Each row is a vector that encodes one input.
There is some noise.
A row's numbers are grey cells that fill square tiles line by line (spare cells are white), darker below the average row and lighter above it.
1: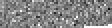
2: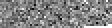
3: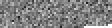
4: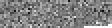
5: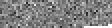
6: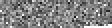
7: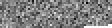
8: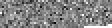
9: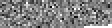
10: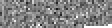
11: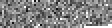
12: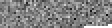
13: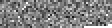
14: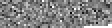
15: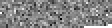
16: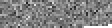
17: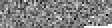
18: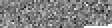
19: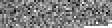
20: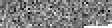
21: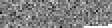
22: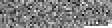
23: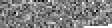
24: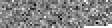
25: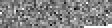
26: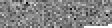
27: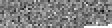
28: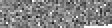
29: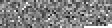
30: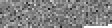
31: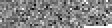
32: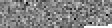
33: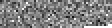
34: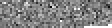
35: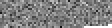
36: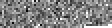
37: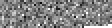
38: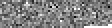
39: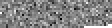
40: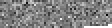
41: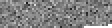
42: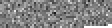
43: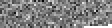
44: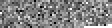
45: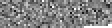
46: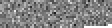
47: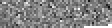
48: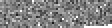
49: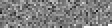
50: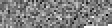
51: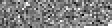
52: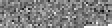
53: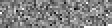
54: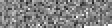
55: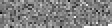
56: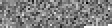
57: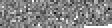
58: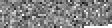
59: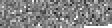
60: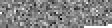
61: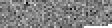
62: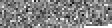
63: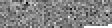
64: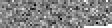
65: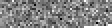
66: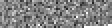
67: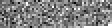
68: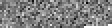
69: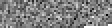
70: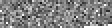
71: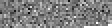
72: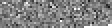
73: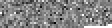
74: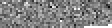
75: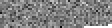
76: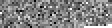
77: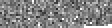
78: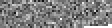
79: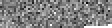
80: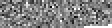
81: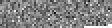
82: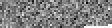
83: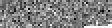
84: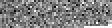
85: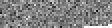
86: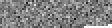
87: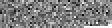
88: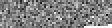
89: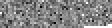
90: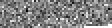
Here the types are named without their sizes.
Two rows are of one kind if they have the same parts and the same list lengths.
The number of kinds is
2.
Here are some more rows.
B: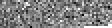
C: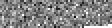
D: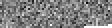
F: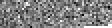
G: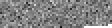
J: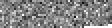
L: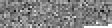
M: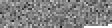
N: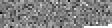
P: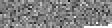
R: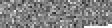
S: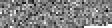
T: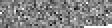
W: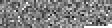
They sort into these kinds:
B, C, F, J, R, S, T, W
D, G, L, M, N, P

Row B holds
a point on a line and a node of a tree.
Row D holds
a point on each of two lines.
